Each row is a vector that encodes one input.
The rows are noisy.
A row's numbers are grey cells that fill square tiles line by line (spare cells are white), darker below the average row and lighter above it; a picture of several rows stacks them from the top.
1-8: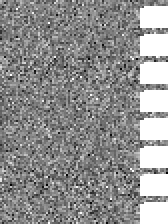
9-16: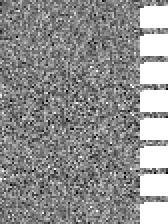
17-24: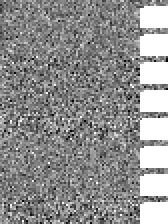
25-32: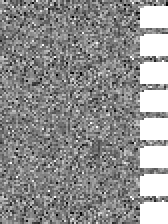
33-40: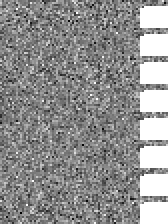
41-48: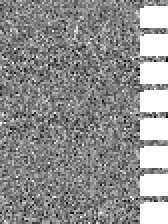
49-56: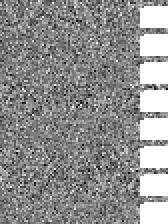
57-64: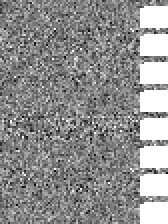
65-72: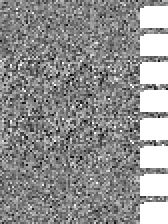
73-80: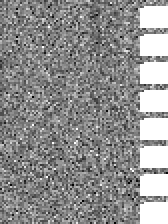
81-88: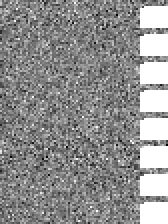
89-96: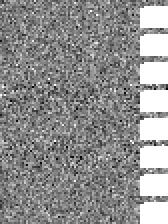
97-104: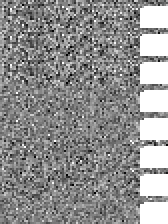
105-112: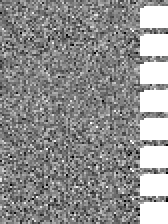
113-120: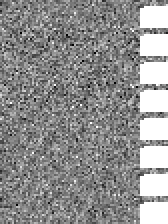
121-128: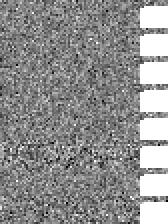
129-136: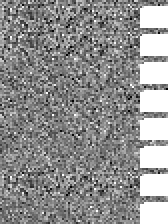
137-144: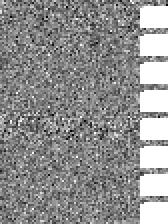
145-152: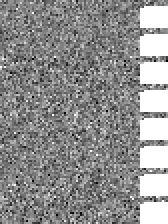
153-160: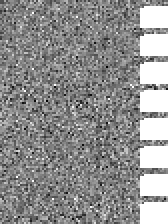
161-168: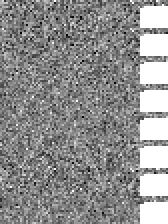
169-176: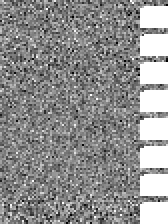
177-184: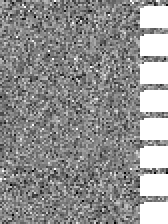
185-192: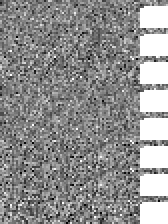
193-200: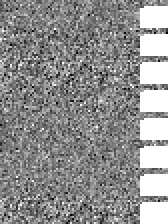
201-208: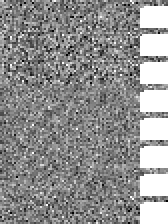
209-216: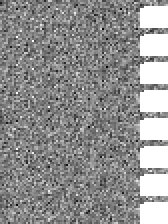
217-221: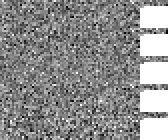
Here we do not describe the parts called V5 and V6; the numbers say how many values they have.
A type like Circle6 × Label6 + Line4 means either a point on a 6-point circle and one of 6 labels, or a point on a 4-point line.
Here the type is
(Bool × Bool × Bool + V5) × V6 + Line4 + Line9.
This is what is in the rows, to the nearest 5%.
About 10% of them hold a point on a 4-point line. About 25% of them hold a point on a 9-point line. The rest hold a value of V6, together with either three true/false values, or a value of V5.
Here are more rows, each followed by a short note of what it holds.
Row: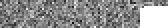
a value of V5 and a value of V6
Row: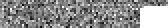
a point on a 4-point line
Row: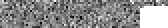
a point on a 9-point line
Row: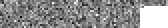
a value of V5 and a value of V6
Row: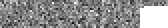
a value of V5 and a value of V6
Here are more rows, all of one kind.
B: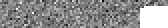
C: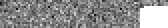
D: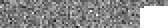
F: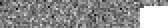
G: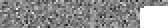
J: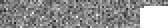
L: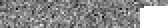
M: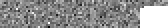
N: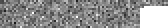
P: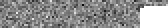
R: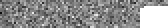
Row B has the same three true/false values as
C, D and F.
